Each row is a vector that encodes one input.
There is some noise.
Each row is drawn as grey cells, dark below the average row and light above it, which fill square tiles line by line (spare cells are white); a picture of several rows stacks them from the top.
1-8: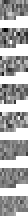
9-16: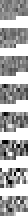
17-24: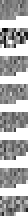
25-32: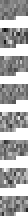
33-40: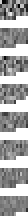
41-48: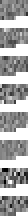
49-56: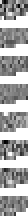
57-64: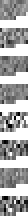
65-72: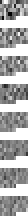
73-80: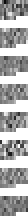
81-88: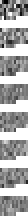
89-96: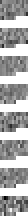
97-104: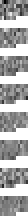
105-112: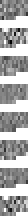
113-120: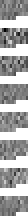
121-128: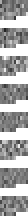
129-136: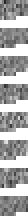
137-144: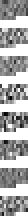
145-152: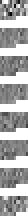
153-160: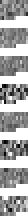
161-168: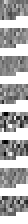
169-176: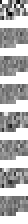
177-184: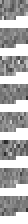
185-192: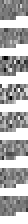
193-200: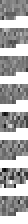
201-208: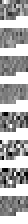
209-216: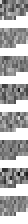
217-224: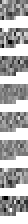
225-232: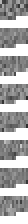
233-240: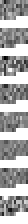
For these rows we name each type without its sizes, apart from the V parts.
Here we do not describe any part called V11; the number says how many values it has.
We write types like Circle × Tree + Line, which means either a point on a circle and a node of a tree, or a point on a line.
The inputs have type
Bool × (Circle + V11 × V11).
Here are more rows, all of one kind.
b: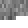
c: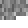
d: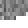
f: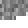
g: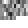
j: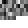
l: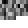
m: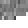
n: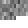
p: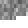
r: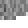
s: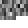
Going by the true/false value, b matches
j, l and s.
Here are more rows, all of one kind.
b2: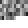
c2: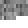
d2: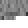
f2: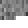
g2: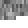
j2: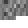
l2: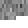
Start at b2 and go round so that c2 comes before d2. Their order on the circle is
b2, j2, f2, c2, d2, l2, g2.
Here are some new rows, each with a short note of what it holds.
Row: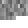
a point on a circle and a true/false value
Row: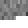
a point on a circle and a true/false value
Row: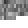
a point on a circle and a true/false value
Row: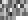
a point on a circle and a true/false value
